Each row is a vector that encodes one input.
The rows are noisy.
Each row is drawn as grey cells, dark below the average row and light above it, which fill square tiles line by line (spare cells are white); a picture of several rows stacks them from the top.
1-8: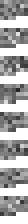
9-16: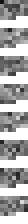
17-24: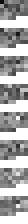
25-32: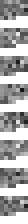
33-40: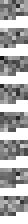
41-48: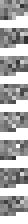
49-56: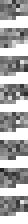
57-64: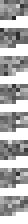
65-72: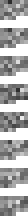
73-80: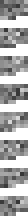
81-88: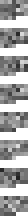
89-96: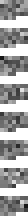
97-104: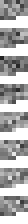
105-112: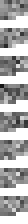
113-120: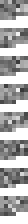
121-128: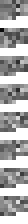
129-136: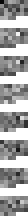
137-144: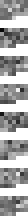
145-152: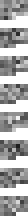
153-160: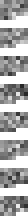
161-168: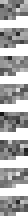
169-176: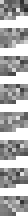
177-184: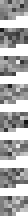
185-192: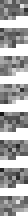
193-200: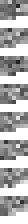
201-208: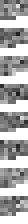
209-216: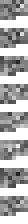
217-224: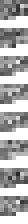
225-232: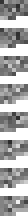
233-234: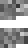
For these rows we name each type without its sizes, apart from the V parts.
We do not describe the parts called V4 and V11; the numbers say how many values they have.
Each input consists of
either a value of V4 and a value of V11, or a list of points on a line.
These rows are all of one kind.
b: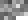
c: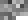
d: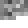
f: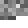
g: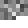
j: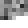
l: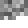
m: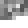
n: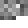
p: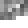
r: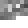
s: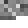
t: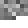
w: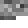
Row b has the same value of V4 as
c, d and l.
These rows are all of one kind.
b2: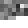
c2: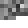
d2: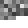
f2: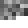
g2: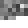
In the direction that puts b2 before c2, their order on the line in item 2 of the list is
f2, g2, b2, c2, d2.
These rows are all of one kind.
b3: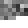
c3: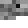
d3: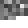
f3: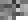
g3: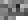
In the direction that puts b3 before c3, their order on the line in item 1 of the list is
d3, b3, g3, c3, f3.
